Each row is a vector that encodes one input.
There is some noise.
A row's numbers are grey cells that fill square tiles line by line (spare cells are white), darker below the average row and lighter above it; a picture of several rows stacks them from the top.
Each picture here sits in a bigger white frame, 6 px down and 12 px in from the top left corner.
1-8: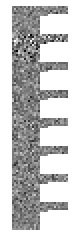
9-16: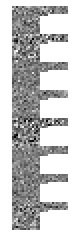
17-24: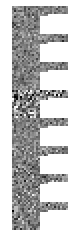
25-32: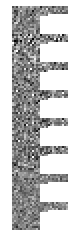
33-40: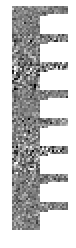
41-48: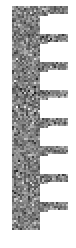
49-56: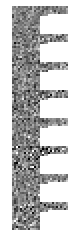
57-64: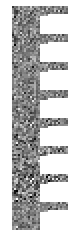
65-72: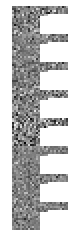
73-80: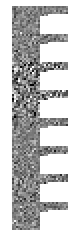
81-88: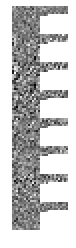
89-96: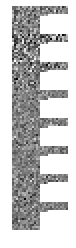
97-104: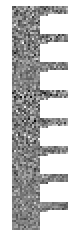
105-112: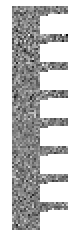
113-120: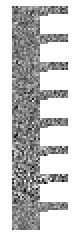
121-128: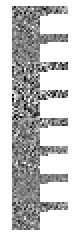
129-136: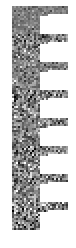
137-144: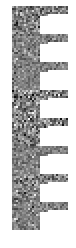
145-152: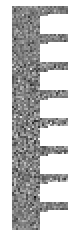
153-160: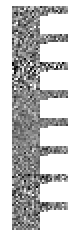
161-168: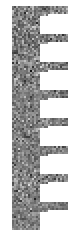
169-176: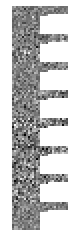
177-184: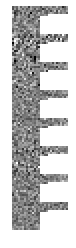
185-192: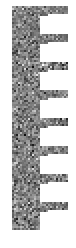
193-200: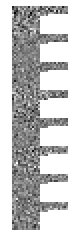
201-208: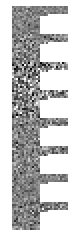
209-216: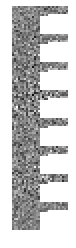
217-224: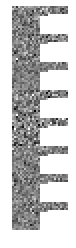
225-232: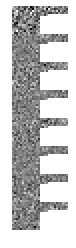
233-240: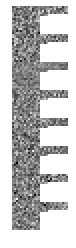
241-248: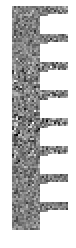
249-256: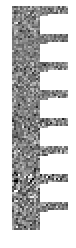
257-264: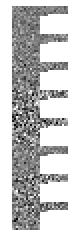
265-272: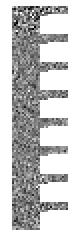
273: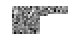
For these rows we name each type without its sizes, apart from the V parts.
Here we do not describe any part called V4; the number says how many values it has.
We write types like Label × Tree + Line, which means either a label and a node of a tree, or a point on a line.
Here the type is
Circle × List(V4) + List(Line).
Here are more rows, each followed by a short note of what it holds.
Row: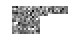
a point on a circle, together with the empty list
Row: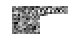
the empty list
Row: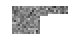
a point on a circle, together with a list of one item
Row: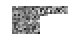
the empty list
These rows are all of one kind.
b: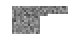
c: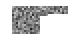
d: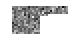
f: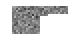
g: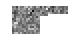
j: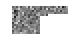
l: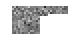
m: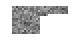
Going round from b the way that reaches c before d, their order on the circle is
b, f, g, c, m, l, j, d.
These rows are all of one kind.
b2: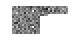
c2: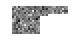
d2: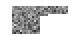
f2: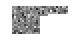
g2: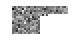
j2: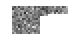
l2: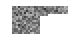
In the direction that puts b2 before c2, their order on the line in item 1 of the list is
g2, d2, b2, l2, j2, f2, c2.
